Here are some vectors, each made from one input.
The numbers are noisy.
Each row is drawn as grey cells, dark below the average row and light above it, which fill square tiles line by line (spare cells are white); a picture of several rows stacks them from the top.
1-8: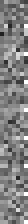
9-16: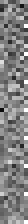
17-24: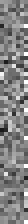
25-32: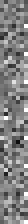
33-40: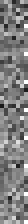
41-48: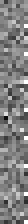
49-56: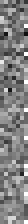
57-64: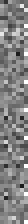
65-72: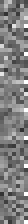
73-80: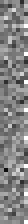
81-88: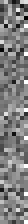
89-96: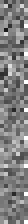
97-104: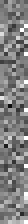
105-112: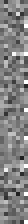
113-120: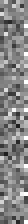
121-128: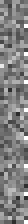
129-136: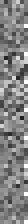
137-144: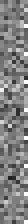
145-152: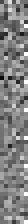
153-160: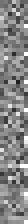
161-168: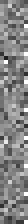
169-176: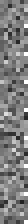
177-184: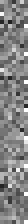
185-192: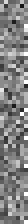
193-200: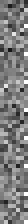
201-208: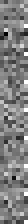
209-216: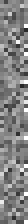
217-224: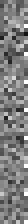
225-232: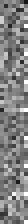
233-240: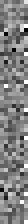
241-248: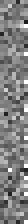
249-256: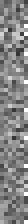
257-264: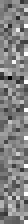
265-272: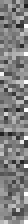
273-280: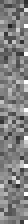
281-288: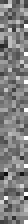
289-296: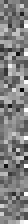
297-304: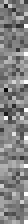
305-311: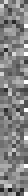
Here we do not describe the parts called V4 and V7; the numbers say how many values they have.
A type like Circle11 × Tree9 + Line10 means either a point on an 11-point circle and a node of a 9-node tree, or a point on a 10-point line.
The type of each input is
Bool × Bool × Bool × Bool × V4 × V7 + List2(Line5).
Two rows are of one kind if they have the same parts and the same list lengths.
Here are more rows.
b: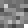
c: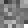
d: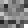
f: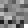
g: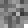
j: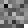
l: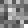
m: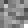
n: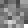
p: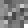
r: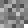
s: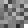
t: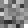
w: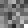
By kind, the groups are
b, c, g, m, n, p, r, w
d, f, t
j, s
l

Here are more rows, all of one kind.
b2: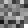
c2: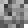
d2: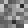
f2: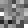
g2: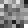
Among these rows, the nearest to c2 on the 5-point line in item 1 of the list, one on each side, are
d2 and g2.
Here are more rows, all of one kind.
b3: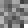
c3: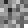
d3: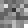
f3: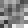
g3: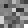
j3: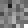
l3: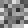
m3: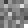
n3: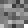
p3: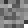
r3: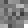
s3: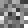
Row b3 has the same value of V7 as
g3, p3 and s3.
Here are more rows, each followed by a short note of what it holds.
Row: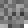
four true/false values, a value of V4 and a value of V7
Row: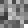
the empty list
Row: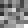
four true/false values, a value of V4 and a value of V7
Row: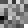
the empty list
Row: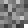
a list of one item
